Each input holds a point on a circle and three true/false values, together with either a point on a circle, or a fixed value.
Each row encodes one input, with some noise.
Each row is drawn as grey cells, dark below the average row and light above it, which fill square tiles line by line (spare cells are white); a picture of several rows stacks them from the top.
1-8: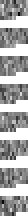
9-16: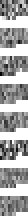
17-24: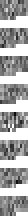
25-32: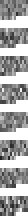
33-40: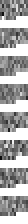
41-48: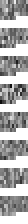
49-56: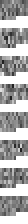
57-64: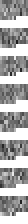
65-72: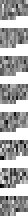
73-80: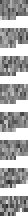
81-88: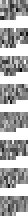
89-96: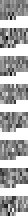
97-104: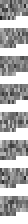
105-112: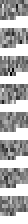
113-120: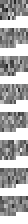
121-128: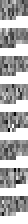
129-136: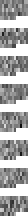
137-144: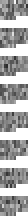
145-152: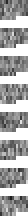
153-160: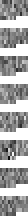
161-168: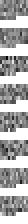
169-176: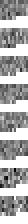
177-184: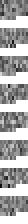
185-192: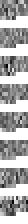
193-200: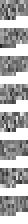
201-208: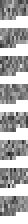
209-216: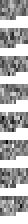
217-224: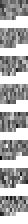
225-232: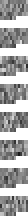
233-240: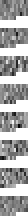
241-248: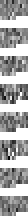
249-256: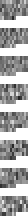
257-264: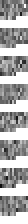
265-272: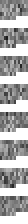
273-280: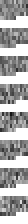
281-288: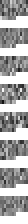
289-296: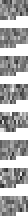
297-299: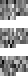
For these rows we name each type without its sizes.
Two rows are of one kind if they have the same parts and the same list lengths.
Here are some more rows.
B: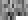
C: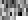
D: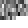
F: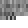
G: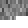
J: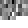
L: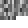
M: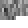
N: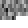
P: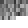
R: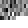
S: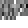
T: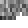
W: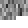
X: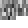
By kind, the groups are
B, C, D, F, G, J, P, S, W
L, M, N, R, T, X

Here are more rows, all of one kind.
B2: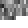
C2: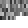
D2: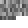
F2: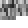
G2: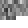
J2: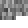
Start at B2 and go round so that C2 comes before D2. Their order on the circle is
B2, C2, J2, F2, D2, G2.
